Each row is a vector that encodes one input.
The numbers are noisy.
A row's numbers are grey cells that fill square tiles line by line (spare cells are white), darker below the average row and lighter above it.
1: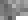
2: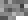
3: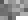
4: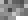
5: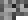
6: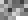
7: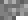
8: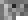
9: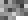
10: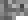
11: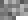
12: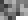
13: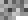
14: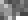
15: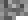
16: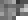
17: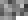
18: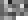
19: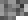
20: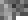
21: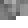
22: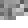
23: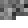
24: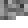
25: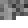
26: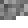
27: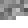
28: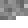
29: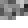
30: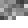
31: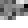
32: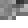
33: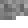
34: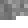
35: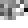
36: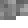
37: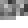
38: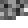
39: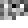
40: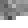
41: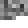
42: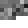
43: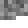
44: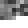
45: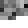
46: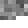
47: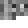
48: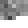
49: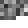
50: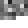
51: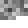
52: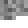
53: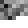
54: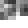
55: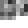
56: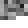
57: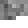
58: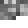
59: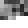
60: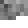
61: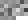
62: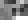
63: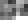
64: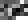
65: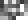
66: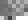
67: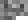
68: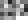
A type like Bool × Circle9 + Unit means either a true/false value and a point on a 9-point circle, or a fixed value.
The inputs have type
Line5 + Line7.
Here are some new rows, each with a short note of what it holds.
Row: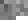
a point on a 7-point line
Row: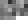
a point on a 5-point line
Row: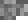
a point on a 7-point line
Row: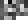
a point on a 5-point line
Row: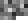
a point on a 5-point line
